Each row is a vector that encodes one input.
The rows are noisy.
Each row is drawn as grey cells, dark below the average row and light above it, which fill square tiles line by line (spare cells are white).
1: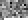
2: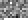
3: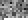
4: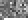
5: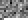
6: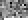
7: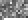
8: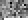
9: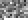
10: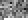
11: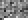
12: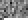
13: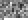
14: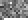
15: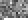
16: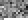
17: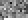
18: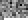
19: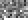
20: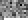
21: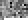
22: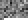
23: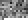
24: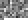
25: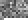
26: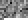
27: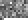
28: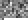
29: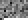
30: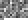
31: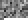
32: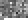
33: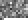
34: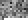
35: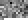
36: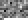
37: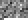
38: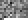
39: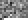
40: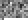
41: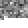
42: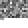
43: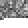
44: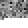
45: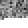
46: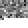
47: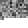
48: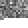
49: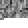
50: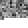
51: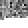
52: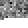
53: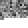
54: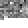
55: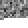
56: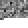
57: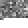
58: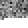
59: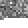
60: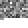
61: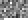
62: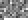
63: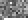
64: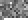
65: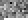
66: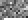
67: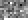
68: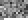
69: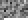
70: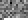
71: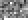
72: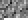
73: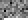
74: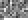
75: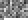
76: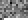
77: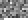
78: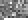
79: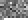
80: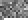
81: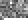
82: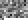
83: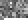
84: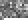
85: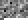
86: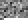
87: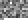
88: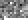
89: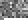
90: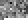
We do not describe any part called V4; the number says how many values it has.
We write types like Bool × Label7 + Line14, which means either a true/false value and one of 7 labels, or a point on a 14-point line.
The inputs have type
Bool × (Label5 × V4 + Line5).
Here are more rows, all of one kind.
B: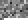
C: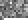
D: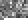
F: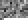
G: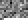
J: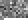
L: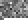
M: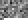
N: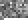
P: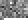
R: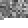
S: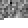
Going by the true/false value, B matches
F, G, M and S.
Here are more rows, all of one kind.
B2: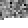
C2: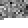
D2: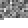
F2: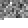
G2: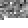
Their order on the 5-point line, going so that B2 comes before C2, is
B2, G2, F2, D2, C2.
